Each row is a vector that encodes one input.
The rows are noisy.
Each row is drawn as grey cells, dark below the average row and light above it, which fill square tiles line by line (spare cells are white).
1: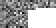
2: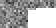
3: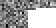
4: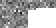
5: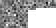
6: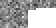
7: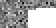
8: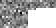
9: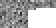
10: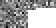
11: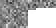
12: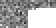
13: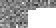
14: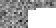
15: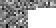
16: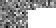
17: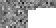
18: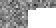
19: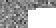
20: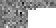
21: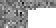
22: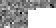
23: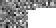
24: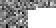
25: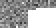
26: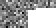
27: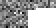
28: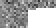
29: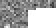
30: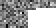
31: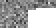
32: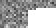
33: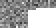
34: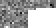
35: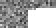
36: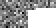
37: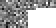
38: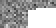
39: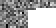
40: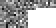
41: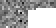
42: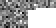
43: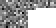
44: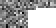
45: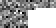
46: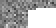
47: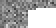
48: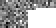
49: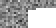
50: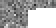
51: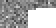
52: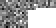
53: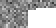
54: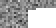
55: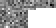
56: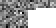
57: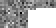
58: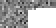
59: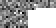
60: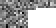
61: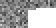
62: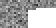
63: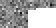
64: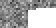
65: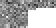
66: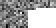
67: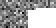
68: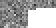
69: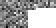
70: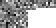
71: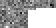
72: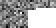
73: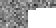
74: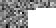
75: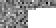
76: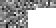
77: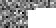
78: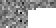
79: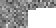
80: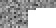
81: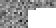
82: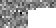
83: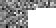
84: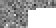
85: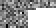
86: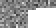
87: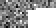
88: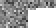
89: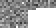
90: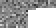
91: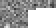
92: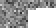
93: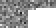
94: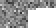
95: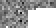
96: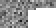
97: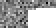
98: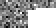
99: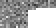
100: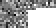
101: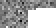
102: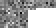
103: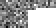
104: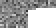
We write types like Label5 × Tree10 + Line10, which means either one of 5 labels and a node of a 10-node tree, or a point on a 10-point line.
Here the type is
Bool × (Tree10 + Unit) + Line9.
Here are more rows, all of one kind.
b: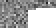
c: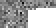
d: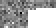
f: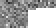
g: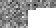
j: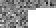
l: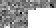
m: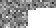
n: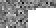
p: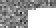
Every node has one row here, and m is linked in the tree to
c, f and g.
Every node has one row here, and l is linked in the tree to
d.
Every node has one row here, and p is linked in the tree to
b and j.
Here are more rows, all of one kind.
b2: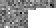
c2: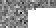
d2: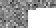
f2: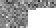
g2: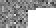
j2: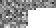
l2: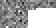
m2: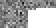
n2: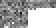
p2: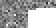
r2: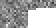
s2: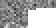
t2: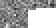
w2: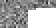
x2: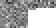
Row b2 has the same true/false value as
c2, l2, m2 and n2.
